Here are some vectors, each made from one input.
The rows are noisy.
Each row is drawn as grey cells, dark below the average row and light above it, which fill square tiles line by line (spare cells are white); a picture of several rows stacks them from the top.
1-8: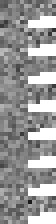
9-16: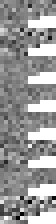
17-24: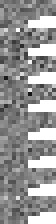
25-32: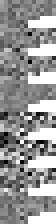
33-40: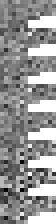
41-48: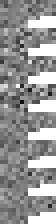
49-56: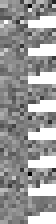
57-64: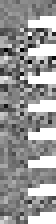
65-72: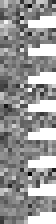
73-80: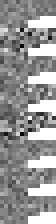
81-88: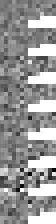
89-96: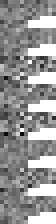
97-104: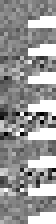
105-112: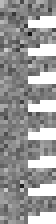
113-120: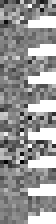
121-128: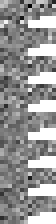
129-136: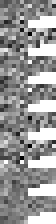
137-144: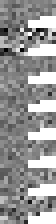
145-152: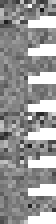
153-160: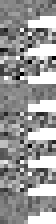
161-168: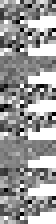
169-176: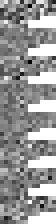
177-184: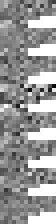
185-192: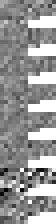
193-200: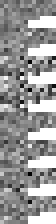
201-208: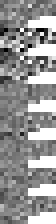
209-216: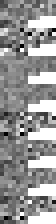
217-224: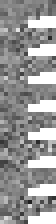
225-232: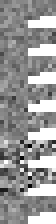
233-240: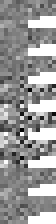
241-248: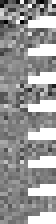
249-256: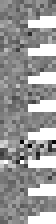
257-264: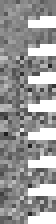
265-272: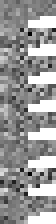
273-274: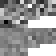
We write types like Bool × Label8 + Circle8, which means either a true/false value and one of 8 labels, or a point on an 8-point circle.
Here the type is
Circle14 × (Circle19 + Line16).
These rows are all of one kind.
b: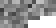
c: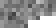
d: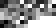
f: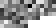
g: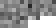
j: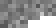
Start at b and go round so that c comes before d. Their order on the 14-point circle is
b, f, c, g, j, d.
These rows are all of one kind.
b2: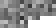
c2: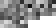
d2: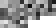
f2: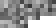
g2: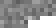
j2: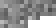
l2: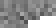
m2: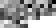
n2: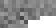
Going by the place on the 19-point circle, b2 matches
g2, l2 and n2.
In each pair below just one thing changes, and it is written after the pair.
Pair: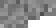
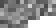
the place on the 19-point circle
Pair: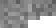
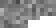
the place on the 19-point circle
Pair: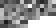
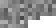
the place on the 19-point circle
